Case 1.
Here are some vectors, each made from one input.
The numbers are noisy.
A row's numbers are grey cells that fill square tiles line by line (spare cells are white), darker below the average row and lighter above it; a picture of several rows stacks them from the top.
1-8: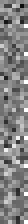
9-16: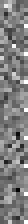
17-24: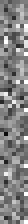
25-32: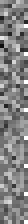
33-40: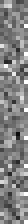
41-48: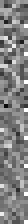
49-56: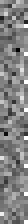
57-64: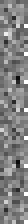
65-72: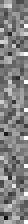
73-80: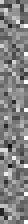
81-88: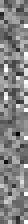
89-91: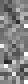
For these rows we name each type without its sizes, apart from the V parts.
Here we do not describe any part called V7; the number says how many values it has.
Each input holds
either a fixed value, or a node of a tree and a value of V7, or four true/false values.
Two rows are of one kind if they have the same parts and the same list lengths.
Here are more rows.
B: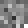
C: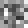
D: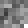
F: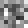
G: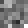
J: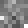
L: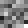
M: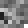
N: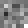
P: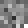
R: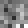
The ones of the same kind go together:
B, D, G, J, N, P, R
C, F
L, M

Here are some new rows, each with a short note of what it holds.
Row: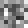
a fixed value
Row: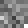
four true/false values
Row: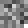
a node of a tree and a value of V7
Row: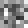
a fixed value
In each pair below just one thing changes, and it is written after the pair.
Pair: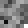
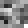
the node of the tree
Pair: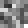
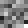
the node of the tree
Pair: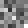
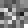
the value of V7
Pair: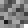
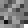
the value of V7
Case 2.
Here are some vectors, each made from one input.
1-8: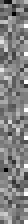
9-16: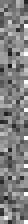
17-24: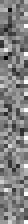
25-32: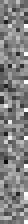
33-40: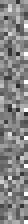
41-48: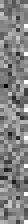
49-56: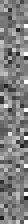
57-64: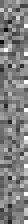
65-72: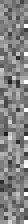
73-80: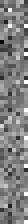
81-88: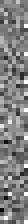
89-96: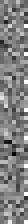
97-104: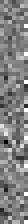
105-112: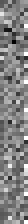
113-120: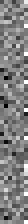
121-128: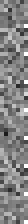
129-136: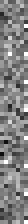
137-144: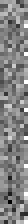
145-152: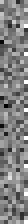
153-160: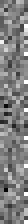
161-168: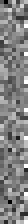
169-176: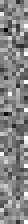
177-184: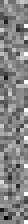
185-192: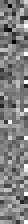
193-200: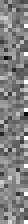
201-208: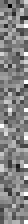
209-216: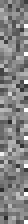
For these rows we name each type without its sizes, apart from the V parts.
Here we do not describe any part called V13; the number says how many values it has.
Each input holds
either a node of a tree, or four true/false values and a value of V13.
